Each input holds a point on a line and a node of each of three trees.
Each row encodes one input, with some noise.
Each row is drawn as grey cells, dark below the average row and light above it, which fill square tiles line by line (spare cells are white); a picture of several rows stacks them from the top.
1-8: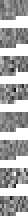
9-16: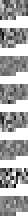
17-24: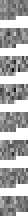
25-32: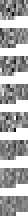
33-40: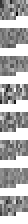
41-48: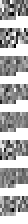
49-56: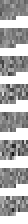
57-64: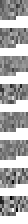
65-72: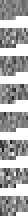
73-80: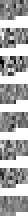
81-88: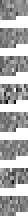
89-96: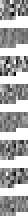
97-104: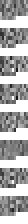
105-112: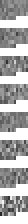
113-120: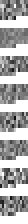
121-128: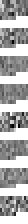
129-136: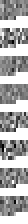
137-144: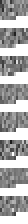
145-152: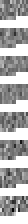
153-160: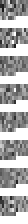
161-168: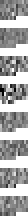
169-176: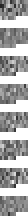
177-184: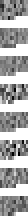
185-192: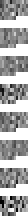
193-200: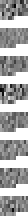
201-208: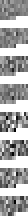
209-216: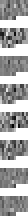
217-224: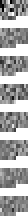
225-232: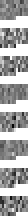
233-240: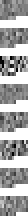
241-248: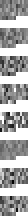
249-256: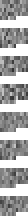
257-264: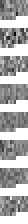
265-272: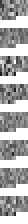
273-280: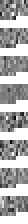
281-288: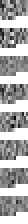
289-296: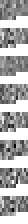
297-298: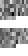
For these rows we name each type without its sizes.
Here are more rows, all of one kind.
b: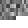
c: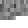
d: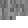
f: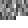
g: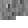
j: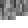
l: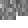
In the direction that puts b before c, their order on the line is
g, b, l, d, f, j, c.
